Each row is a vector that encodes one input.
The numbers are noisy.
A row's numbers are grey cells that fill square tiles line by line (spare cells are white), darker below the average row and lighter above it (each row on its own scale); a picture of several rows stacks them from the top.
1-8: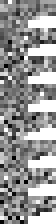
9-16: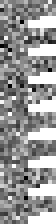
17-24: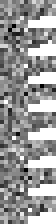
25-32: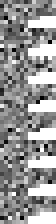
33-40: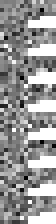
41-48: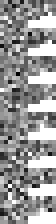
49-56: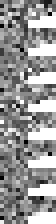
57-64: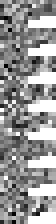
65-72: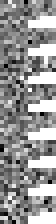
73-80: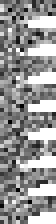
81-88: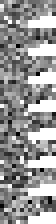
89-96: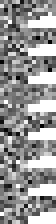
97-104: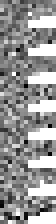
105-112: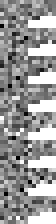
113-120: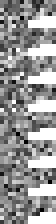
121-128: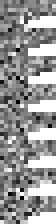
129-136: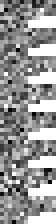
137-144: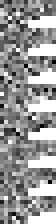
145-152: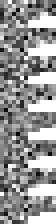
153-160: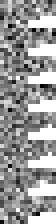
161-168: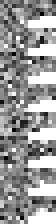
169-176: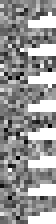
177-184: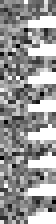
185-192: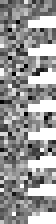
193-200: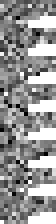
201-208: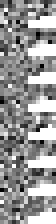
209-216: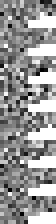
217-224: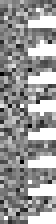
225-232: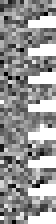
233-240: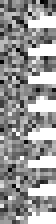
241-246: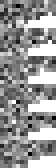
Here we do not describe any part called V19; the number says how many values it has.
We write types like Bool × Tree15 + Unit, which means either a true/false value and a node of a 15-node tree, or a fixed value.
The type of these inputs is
(Bool × Bool × Bool × Bool + Line9) × V19.
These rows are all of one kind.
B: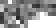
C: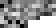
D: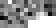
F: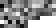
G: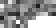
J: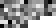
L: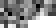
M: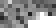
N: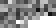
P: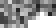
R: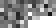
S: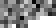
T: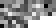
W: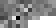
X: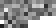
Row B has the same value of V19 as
D, M, P and T.
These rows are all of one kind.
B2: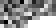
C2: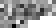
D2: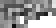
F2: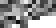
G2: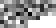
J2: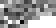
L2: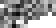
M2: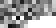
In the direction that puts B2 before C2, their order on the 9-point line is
B2, M2, J2, L2, C2, F2, G2, D2.
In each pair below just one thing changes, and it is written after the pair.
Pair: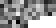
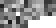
one of the four true/false values
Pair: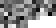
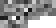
the value of V19
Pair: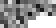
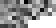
one of the four true/false values
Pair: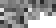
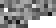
the value of V19
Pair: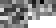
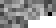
the value of V19
